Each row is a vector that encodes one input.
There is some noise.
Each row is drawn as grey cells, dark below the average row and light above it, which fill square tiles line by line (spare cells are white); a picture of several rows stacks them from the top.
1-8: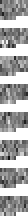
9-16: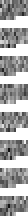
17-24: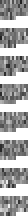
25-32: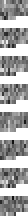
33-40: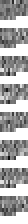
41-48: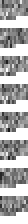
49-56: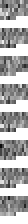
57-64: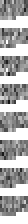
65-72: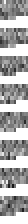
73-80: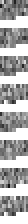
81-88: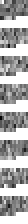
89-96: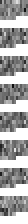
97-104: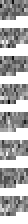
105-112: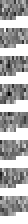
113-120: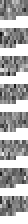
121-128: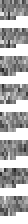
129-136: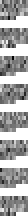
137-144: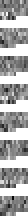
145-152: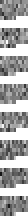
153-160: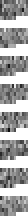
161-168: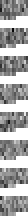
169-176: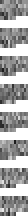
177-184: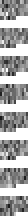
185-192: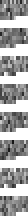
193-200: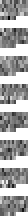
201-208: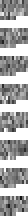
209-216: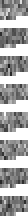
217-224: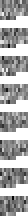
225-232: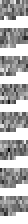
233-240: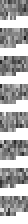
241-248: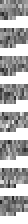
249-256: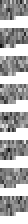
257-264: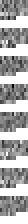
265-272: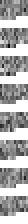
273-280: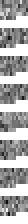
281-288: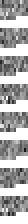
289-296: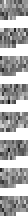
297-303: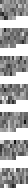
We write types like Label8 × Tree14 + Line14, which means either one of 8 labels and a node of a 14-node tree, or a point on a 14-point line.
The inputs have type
(Bool × Bool × Bool + Tree12) × Tree10 + List2(Line6).
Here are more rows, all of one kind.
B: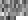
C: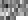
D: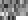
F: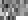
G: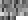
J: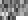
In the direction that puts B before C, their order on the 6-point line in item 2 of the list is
F, B, J, C, D, G.
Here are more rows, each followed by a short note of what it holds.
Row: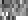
a list of one item
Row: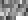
a list of one item
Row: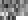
a list of two items
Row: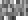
the empty list
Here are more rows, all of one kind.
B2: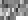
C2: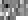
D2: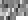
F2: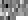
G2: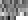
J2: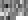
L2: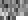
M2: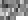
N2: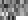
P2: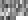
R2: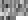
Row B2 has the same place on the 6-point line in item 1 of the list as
C2, D2, F2 and M2.
